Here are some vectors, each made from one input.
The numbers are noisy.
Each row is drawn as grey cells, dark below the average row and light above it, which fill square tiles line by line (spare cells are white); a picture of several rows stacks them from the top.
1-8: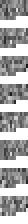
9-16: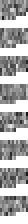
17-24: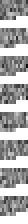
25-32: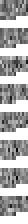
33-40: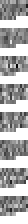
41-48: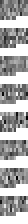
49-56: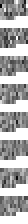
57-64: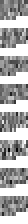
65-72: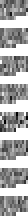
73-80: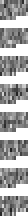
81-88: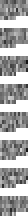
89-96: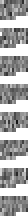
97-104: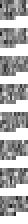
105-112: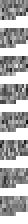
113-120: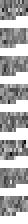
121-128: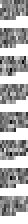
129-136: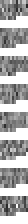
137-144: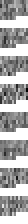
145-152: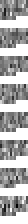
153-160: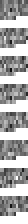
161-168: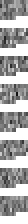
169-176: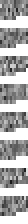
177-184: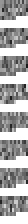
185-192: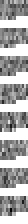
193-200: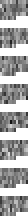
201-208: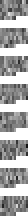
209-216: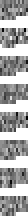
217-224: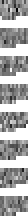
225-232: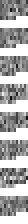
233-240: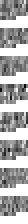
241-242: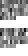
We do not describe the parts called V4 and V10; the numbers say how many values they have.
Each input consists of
one of 5 labels, together with either a true/false value and a value of V4, or a value of V10.
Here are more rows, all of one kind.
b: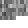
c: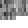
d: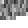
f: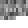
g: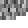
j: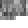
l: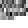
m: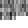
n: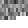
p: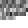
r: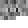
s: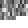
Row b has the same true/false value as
j, l and s.
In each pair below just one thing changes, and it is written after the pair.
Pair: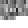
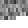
the value of V4
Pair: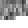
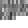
the label
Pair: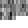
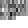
the true/false value
